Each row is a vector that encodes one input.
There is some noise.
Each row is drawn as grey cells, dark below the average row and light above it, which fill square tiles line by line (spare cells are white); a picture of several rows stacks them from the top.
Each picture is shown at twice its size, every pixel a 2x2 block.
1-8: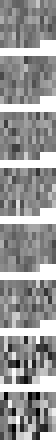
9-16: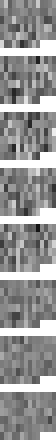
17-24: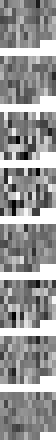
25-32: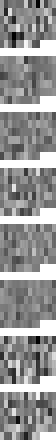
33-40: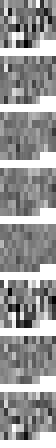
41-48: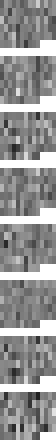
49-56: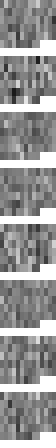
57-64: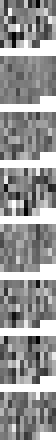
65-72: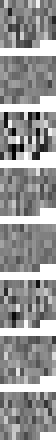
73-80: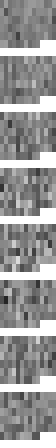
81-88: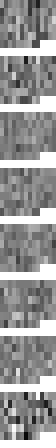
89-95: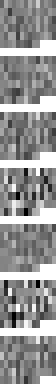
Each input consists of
a point on an 11-point line, together with either a fixed value, or a node of a 10-node tree.
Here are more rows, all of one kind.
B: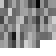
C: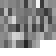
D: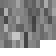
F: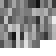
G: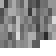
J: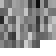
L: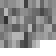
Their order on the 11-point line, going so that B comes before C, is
L, B, J, F, C, G, D.
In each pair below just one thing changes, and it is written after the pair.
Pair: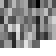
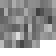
the place on the 11-point line
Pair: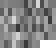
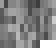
the node of the tree
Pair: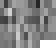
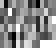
the node of the tree
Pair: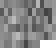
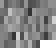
the node of the tree
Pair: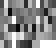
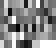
the node of the tree
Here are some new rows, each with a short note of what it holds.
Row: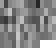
a point on an 11-point line and a node of a 10-node tree
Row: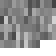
a point on an 11-point line and a node of a 10-node tree
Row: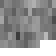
a point on an 11-point line
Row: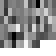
a point on an 11-point line
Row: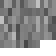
a point on an 11-point line
